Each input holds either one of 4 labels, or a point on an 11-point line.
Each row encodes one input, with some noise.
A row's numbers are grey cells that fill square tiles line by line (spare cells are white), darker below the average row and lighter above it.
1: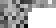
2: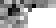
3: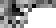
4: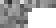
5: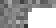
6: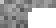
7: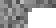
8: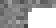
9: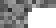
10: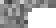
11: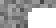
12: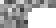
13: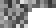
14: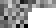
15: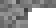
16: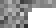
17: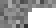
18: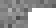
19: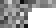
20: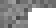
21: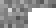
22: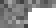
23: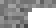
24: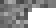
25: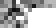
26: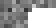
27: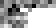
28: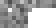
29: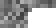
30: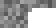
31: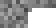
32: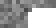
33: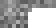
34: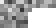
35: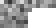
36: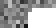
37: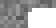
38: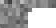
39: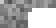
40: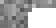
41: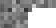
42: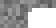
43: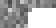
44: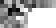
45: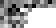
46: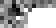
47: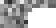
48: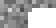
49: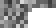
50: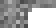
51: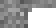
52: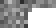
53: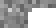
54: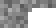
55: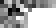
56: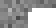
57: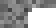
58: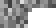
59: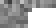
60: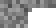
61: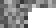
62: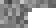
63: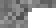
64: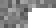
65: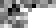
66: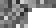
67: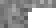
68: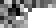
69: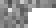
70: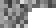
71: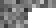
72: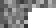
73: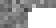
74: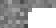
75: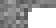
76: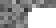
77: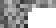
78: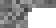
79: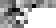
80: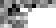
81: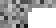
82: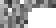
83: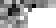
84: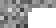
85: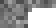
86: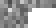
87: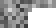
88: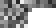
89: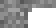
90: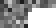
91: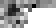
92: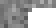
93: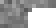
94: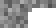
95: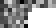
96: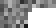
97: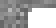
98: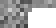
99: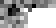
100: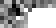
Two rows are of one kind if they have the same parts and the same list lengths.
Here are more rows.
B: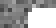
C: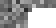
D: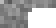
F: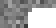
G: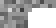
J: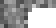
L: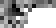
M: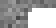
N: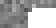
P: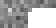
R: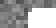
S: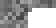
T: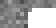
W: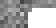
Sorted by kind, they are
B, C, D, F, G, J, M, N, P, R, S, T, W
L

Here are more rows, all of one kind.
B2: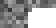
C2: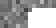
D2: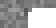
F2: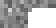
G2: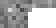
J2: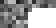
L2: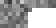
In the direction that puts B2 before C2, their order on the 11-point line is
J2, F2, D2, B2, L2, C2, G2.
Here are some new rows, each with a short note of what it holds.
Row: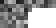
a point on an 11-point line
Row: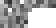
a point on an 11-point line
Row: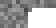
a point on an 11-point line
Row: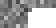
a point on an 11-point line
